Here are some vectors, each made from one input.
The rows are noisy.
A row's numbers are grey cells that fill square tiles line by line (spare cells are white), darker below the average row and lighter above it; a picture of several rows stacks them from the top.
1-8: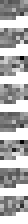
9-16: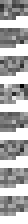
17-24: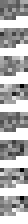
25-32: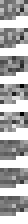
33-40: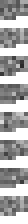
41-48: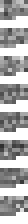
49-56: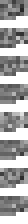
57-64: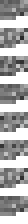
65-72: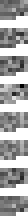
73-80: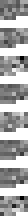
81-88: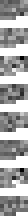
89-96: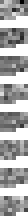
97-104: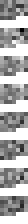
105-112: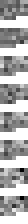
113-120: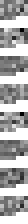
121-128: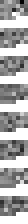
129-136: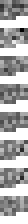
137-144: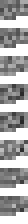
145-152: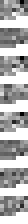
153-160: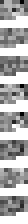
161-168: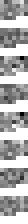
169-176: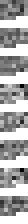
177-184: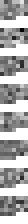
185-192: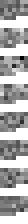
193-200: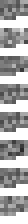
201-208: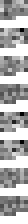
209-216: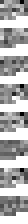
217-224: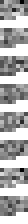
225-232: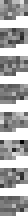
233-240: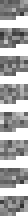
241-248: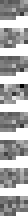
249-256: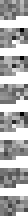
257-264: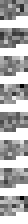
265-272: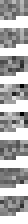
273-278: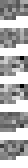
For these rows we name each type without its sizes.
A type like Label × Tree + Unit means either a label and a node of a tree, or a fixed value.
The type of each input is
Bool × Bool × Bool × Bool + Label.
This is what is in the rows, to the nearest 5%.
About 20% of them hold a label. The rest hold four true/false values.
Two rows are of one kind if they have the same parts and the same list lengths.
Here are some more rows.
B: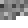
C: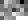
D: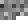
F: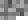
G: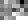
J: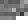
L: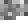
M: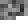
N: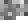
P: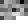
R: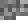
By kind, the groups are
B, D, F, J, L, M, N, R
C, G, P

